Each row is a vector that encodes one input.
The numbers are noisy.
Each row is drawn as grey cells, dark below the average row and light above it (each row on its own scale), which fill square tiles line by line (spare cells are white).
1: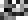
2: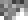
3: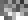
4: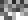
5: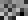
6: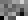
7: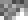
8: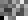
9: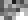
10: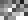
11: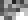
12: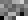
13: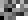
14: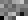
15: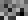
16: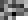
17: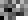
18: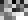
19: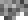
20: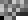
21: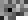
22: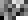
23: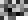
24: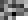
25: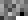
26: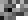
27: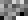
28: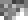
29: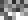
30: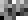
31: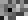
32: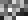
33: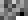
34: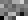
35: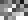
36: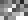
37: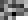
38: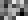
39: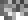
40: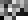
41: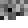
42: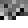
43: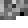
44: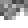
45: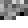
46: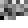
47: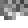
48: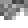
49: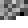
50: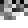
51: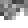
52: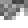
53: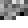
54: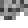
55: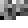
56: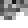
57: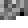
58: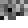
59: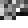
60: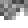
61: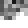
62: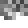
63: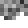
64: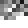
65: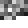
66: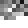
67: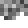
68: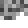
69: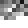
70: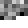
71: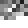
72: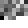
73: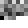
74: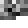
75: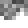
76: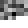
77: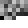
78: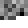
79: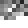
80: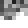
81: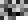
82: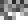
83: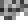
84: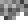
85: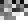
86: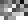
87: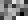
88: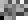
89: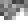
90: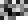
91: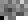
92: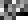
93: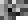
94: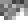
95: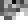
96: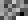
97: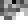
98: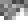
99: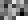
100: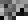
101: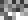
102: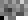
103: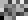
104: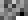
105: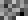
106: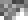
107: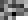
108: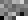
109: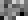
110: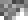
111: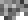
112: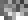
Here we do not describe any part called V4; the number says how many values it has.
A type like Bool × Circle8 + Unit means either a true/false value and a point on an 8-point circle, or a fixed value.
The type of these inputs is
List2(Bool × V4).
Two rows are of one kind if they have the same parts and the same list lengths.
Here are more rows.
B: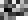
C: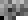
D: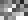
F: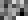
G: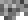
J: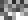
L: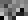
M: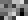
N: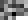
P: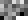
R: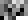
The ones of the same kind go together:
B, C, F, L, M, P, R
D, G, J
N

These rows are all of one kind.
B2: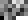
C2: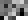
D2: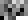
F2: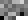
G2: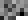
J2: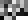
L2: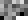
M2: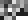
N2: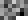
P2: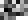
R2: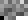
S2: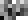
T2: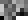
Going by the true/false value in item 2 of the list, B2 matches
F2, L2, R2 and T2.
